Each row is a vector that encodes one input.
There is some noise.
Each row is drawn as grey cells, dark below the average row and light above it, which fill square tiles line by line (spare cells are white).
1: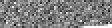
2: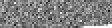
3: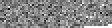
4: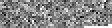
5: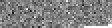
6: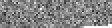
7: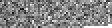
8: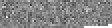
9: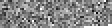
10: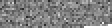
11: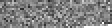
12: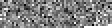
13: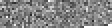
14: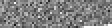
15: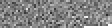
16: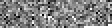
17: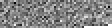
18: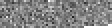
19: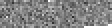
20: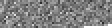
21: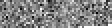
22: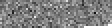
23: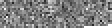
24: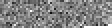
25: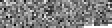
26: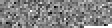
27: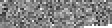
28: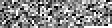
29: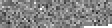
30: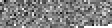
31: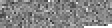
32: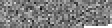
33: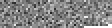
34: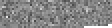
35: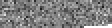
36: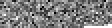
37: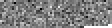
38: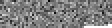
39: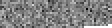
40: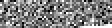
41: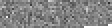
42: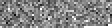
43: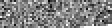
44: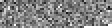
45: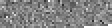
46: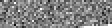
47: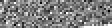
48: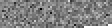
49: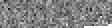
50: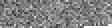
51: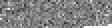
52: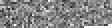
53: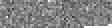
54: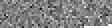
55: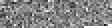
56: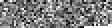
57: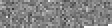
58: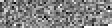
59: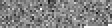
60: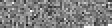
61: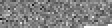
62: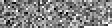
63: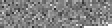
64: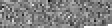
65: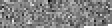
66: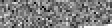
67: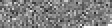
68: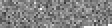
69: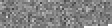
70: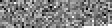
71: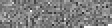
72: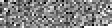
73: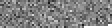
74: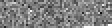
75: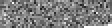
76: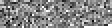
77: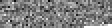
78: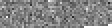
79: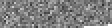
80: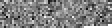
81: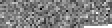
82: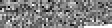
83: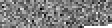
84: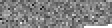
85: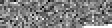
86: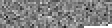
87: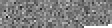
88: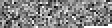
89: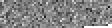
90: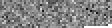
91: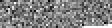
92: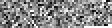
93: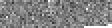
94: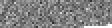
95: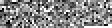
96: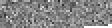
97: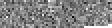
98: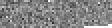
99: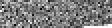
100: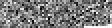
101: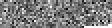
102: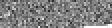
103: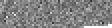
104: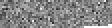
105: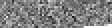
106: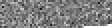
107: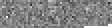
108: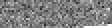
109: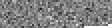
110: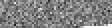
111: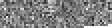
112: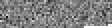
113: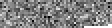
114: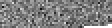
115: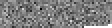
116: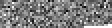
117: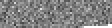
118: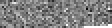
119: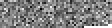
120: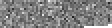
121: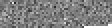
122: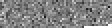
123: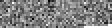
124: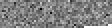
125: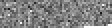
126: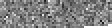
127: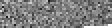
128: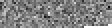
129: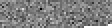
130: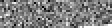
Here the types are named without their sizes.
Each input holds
either a label and a node of a tree, or a point on a line.
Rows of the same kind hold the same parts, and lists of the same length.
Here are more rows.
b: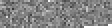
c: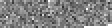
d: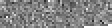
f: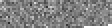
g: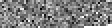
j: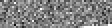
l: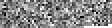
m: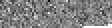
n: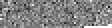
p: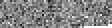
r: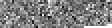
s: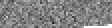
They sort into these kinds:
b, c, d, f, j, l, r, s
g, m, n, p

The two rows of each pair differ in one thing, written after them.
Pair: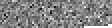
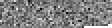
the label
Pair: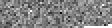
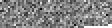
the label
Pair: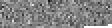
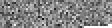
the node of the tree
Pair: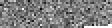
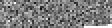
the label
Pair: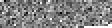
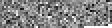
the node of the tree
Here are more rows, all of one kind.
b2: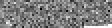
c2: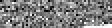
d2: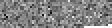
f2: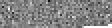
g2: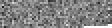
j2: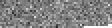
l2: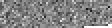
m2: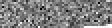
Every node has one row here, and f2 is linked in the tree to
c2, j2 and l2.
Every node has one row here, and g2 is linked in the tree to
c2 and m2.
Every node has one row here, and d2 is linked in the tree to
b2 and c2.
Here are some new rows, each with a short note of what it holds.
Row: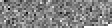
a label and a node of a tree
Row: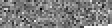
a label and a node of a tree
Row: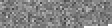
a point on a line
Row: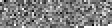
a label and a node of a tree
